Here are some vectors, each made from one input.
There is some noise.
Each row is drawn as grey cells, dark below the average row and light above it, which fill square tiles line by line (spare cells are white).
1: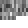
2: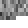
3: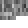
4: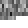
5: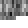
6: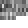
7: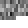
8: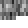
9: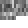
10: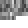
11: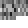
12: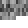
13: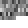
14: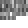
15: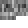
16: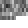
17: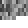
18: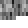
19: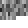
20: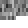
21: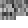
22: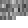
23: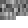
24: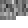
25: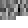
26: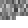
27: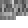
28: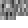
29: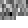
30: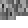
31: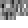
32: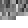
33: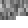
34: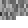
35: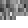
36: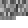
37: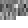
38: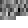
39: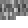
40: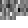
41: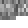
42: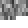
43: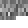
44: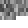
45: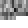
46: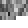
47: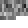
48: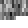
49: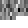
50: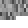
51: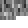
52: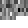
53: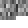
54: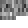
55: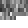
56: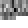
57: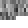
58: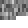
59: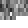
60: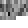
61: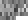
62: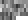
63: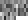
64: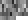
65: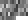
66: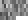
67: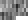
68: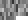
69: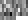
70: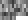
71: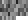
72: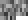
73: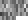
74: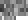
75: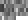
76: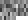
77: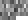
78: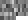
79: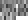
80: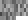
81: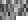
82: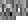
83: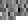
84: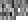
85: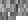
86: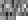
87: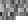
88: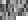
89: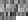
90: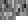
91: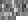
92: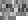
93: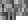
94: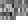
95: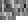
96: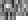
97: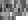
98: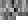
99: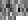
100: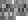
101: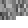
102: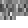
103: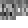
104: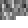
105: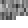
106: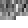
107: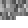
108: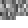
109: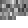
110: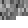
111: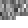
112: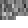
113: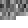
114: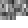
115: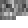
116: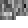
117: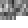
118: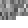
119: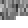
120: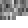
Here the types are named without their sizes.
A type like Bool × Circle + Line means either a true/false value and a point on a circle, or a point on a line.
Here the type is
Bool × (Label + Tree).
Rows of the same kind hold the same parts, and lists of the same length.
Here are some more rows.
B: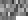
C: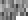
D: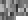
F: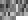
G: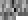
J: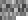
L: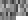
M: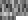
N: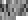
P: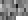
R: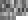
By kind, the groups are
B, C, D, J, L, M, P, R
F, G, N

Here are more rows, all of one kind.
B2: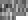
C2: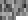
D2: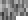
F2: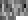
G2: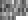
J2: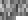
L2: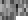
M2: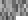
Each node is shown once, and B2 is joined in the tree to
G2.
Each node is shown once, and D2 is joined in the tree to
L2.
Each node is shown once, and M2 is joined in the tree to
G2.
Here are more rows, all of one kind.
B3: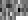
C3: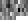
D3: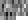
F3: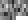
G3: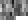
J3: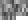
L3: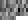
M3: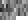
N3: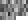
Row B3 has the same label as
C3 and F3.
